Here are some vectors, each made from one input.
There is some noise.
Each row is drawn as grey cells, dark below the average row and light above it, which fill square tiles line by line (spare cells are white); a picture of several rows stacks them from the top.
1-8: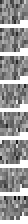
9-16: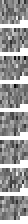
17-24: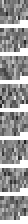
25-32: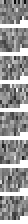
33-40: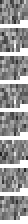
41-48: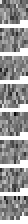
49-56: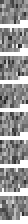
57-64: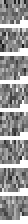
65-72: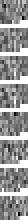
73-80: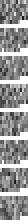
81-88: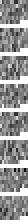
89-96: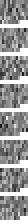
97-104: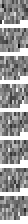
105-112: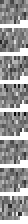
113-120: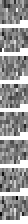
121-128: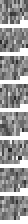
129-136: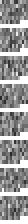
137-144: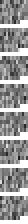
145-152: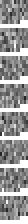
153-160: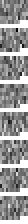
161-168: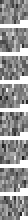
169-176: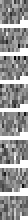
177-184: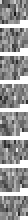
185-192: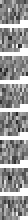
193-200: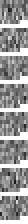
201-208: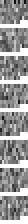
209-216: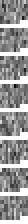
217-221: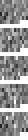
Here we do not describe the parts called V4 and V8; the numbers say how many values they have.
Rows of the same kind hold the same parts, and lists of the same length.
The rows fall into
3 kinds.
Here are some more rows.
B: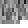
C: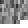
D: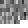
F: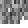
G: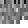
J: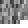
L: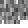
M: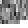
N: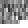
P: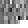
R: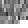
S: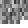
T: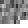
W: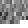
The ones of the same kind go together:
B, F, G, R, S, W
C, D, J, L, T
M, N, P

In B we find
a point on a 6-point line and a value of V8.
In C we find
a point on a 7-point line.
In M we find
a value of V4 and a value of V8.
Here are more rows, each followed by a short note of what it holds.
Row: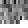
a value of V4 and a value of V8
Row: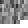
a point on a 7-point line
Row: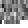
a value of V4 and a value of V8
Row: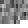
a point on a 7-point line
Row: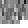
a point on a 6-point line and a value of V8
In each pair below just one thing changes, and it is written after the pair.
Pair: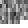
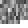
the place on the 6-point line
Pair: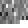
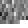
the place on the 6-point line
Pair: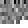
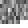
the value of V8
